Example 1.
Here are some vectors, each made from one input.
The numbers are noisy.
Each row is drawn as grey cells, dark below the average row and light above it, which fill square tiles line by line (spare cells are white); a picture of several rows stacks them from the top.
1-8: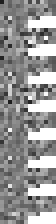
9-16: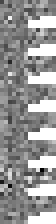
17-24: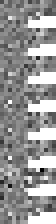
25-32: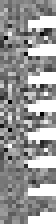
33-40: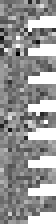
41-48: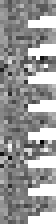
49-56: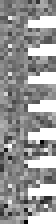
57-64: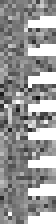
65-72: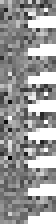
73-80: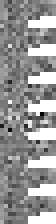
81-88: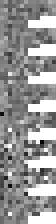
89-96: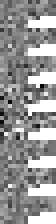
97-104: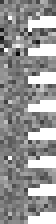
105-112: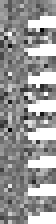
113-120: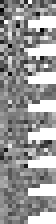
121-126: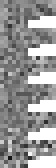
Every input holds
either a point on each of two 3-point lines, or a list of up to two points on a 7-point line.
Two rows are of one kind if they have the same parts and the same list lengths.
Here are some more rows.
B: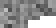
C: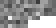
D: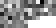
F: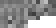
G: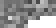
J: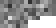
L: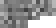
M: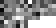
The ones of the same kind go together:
B, L
C, F, G, J
D
M

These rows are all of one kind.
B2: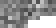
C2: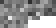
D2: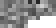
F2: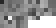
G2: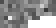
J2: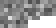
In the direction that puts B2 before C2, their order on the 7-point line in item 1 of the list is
B2, D2, F2, G2, J2, C2.
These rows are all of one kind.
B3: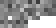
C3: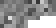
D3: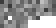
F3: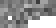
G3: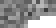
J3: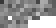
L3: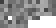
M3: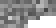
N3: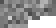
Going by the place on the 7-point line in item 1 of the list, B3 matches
F3, J3 and N3.
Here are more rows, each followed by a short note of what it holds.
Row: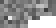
a list of two items
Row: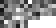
the empty list
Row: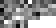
the empty list
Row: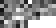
the empty list
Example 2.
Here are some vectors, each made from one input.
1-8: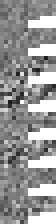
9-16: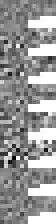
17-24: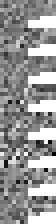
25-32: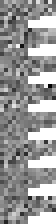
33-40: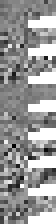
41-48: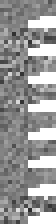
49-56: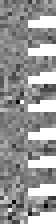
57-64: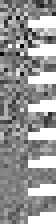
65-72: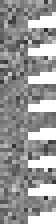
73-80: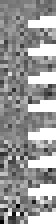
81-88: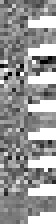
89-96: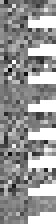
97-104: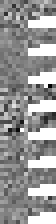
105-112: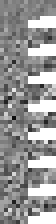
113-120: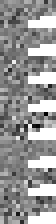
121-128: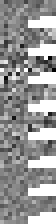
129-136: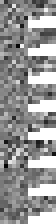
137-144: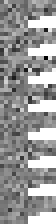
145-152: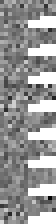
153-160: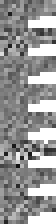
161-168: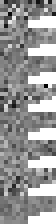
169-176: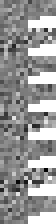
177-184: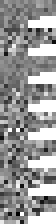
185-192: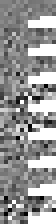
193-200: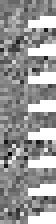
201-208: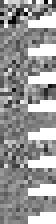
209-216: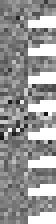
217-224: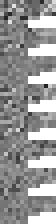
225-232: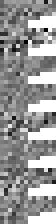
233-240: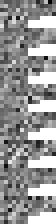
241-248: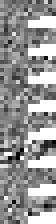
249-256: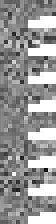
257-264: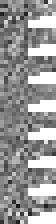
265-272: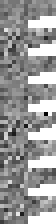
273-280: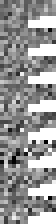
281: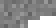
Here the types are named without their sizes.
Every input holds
a list of points on a line.
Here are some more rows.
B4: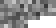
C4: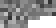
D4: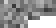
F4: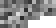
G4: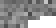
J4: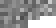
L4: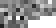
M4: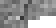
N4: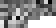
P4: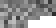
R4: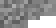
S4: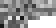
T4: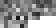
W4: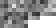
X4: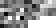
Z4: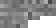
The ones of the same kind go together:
B4, W4
C4, D4, G4, M4, P4, R4, S4, Z4
F4, N4, T4
J4, L4, X4

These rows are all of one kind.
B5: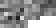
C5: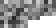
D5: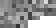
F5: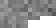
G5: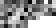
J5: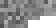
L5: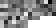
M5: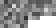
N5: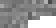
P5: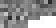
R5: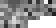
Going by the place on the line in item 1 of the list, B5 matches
C5, F5 and L5.
